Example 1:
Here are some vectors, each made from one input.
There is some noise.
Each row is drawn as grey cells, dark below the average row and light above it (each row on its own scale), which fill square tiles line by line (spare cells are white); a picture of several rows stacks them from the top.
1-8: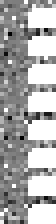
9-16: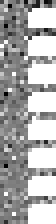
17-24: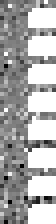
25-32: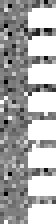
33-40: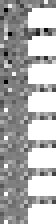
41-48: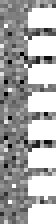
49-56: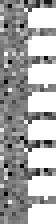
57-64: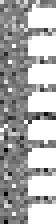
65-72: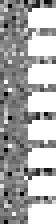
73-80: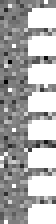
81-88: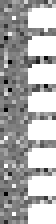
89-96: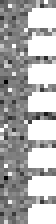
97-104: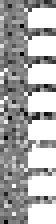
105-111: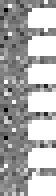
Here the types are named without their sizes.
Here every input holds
a point on a line.
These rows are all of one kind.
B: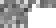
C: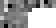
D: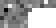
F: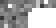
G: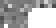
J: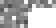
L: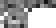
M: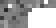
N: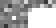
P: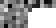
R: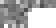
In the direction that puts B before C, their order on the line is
D, M, F, G, R, B, J, N, C, P, L.
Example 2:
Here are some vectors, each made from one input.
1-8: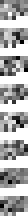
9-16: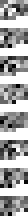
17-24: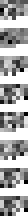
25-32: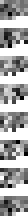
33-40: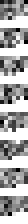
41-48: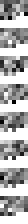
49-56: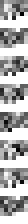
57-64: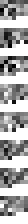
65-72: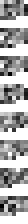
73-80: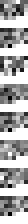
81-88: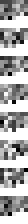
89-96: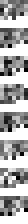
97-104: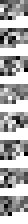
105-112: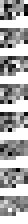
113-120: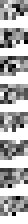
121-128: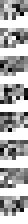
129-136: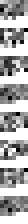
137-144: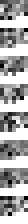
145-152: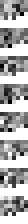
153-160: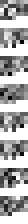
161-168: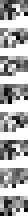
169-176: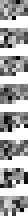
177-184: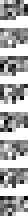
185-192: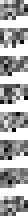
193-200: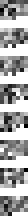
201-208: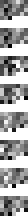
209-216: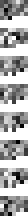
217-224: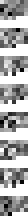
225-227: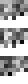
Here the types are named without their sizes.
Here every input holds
three true/false values.
